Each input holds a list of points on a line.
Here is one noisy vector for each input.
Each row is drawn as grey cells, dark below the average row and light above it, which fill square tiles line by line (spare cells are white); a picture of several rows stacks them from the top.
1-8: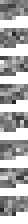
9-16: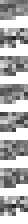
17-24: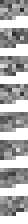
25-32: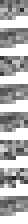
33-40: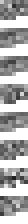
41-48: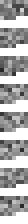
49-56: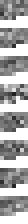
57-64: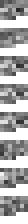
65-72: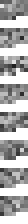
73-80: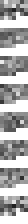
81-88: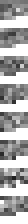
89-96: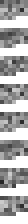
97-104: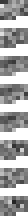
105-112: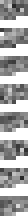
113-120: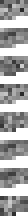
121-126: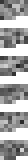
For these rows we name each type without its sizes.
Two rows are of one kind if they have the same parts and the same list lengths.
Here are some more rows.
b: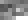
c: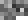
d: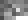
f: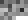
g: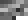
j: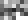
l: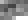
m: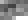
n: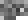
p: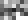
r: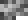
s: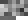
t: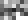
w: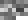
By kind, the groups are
b, d, f, l, m
c, g, n, r, s, w
j, p, t

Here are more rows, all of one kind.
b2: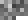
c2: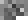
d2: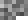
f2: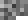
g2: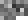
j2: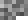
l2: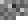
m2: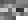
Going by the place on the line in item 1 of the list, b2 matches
d2 and j2.
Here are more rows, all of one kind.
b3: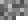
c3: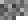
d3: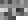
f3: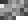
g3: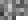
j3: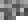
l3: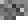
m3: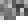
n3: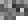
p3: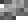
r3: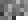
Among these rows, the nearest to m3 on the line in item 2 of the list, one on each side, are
g3 and n3.
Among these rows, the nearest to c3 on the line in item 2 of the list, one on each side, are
b3 and r3.
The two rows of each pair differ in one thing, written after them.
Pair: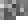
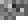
the place on the line in item 2 of the list
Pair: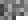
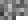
the place on the line in item 2 of the list
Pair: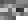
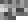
the place on the line in item 2 of the list
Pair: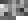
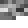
the place on the line in item 2 of the list
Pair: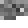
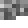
the place on the line in item 2 of the list
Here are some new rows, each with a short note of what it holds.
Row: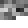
a list of two items
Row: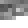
a list of one item
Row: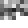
the empty list
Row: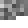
a list of two items
